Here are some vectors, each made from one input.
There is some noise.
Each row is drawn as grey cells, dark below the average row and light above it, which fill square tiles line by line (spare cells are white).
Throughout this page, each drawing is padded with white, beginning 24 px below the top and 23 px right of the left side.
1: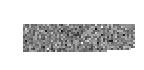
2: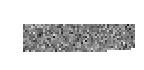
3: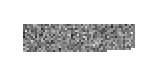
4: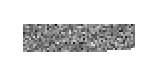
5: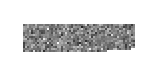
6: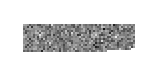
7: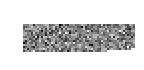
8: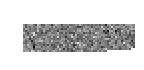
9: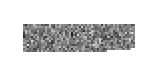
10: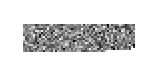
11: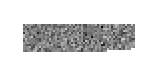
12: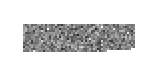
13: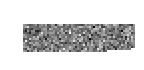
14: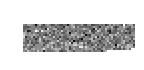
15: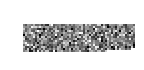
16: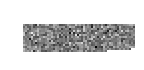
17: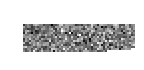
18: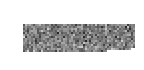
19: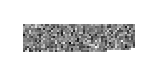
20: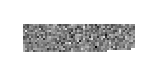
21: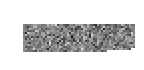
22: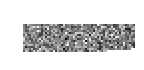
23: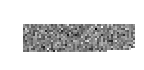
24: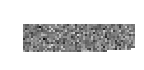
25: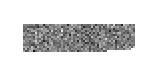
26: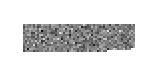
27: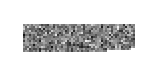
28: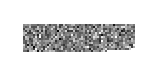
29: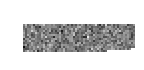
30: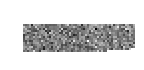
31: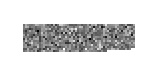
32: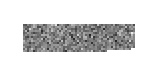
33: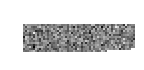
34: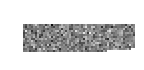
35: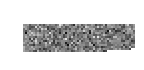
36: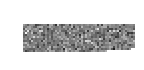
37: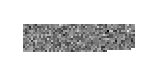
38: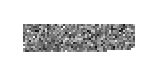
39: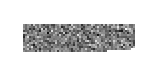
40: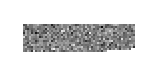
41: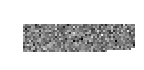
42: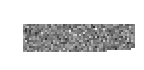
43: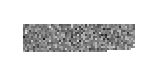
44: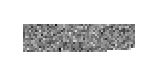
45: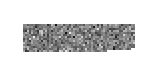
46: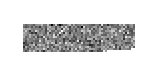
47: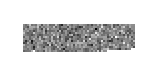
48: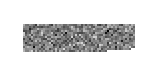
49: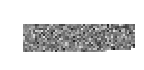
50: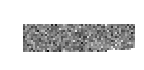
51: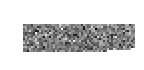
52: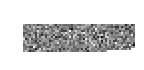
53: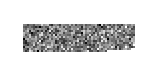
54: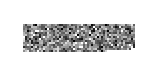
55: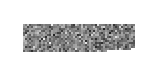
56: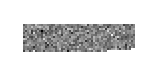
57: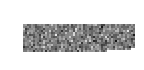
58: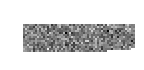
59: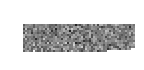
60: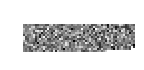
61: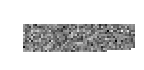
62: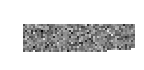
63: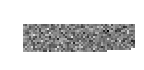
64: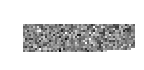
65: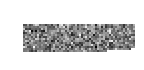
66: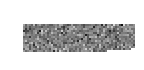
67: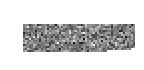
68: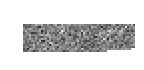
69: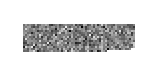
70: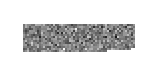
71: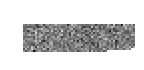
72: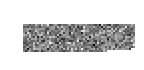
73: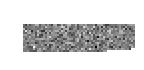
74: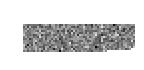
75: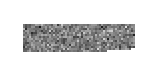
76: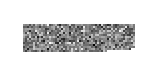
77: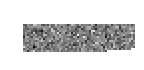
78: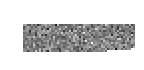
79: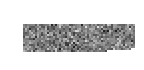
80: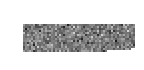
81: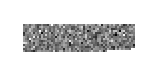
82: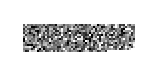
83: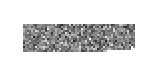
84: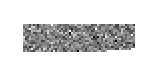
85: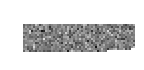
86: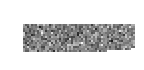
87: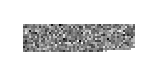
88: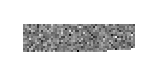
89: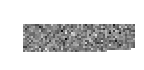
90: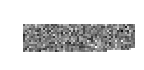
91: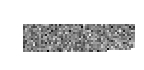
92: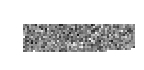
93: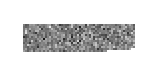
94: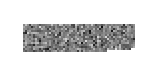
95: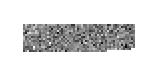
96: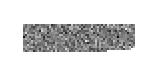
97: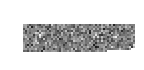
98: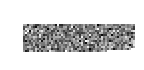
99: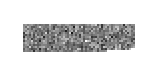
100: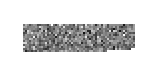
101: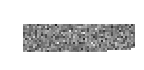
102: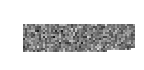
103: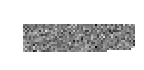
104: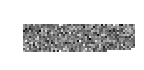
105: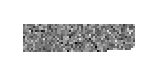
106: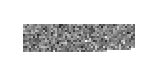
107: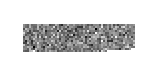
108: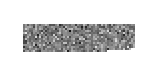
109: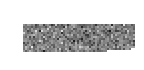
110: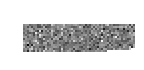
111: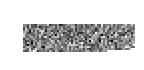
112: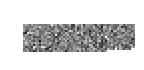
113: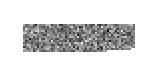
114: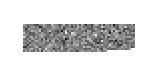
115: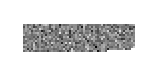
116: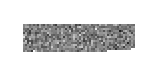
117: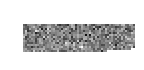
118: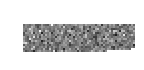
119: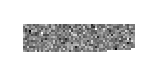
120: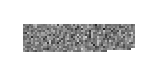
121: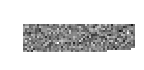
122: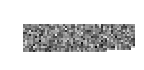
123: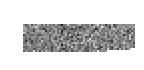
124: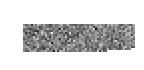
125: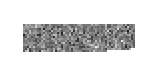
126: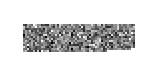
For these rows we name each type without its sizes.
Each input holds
a point on each of two circles.
